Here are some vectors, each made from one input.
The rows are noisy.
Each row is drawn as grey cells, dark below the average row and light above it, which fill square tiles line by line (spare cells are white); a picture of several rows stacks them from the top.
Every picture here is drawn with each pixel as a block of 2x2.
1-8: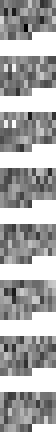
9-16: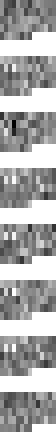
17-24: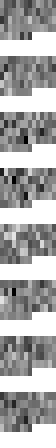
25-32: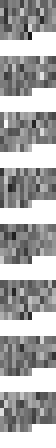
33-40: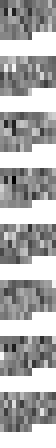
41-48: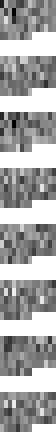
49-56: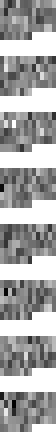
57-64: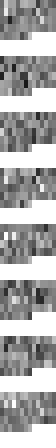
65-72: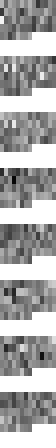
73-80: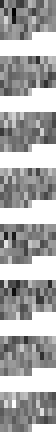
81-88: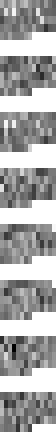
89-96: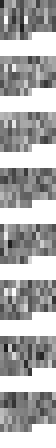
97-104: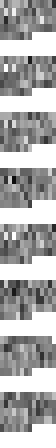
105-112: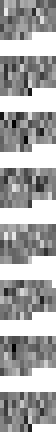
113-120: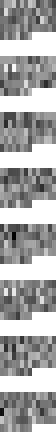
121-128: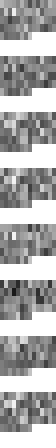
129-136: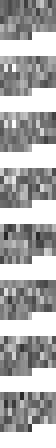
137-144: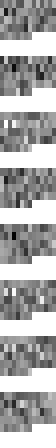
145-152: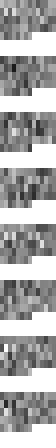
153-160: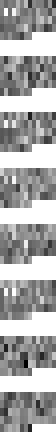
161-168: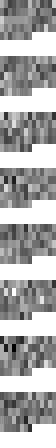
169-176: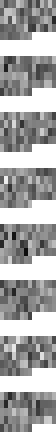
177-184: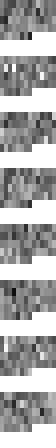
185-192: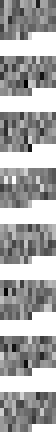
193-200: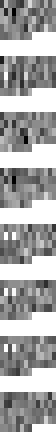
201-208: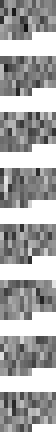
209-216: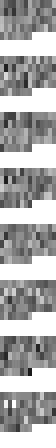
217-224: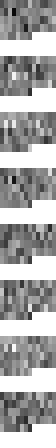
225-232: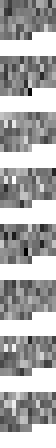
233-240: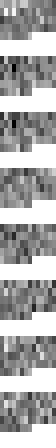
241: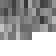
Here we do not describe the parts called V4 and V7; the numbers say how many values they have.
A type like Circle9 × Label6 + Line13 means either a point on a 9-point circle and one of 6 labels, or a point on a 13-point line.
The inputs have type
(Bool × Bool × Bool + Line8 × V4) × V7.
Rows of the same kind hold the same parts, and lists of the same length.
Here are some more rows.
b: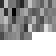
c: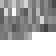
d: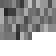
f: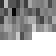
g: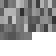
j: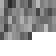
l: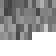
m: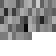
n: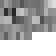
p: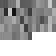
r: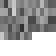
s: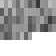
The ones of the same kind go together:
b, d, f, j, l, m, n, p
c, g, r, s

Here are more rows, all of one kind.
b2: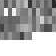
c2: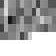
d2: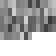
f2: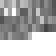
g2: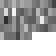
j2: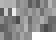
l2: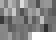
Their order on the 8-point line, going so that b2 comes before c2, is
b2, c2, d2, l2, g2, f2, j2.
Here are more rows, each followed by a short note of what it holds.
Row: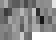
three true/false values and a value of V7
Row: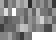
a point on an 8-point line, a value of V4 and a value of V7
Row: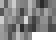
a point on an 8-point line, a value of V4 and a value of V7
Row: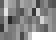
a point on an 8-point line, a value of V4 and a value of V7
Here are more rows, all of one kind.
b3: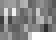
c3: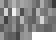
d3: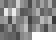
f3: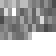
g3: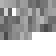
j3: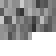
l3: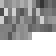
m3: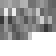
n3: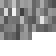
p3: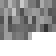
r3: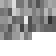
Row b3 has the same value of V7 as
f3, m3 and p3.
